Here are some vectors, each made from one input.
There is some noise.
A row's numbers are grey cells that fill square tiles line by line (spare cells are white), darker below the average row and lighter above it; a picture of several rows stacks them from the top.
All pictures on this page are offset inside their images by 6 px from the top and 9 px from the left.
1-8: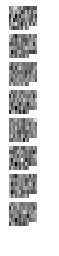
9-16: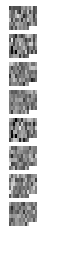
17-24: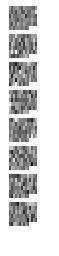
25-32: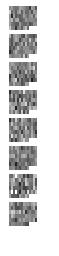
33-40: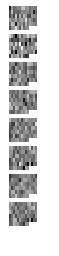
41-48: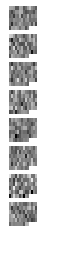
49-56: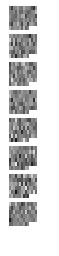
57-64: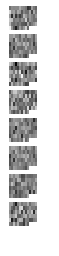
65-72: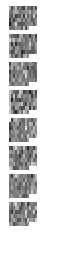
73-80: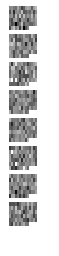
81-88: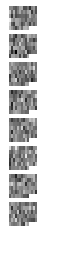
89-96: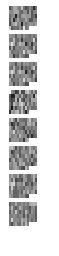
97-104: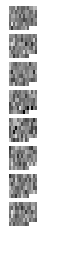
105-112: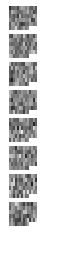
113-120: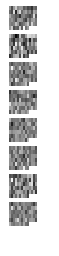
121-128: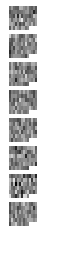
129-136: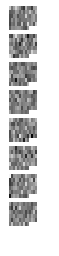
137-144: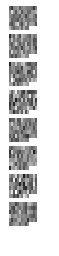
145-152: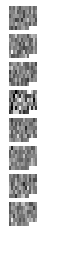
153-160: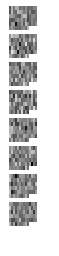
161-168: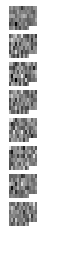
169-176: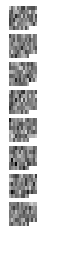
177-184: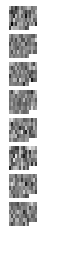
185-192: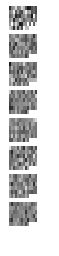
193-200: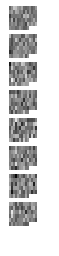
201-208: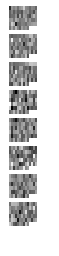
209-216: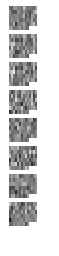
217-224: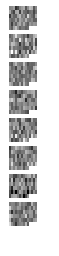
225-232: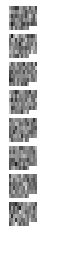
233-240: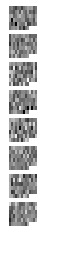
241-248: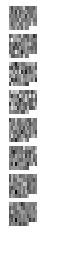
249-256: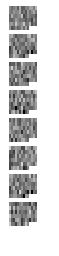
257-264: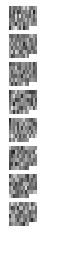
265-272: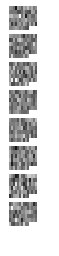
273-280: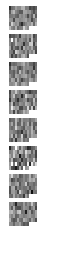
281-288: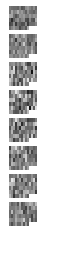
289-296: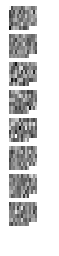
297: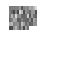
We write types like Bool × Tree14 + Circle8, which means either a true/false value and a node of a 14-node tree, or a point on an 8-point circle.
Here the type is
Label10 × Tree20.
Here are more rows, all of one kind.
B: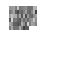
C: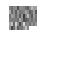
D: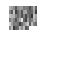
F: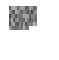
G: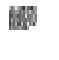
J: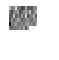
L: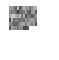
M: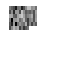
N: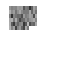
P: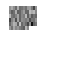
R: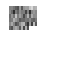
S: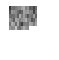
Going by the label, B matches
D and L.
